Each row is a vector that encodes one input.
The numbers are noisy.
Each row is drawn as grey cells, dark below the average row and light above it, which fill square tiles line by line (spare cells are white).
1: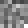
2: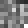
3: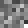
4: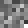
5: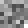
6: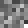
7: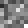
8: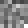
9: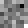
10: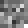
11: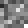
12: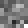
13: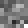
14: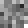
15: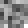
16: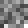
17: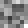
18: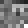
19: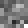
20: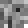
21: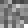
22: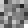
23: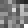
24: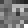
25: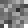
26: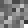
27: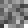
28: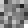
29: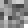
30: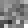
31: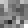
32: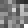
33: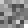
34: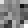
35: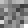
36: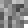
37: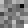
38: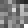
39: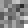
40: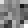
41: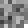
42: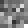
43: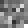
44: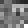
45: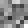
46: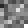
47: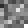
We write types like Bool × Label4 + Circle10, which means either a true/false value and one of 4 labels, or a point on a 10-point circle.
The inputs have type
Line6 × Line6 + Line7.
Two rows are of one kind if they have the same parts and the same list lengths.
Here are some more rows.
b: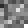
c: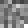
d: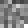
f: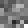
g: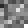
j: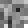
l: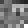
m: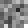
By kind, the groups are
b, c, d, f, g, l
j, m

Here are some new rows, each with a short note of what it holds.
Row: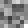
a point on each of two 6-point lines
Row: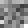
a point on each of two 6-point lines
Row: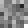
a point on each of two 6-point lines
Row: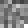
a point on a 7-point line
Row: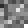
a point on a 7-point line
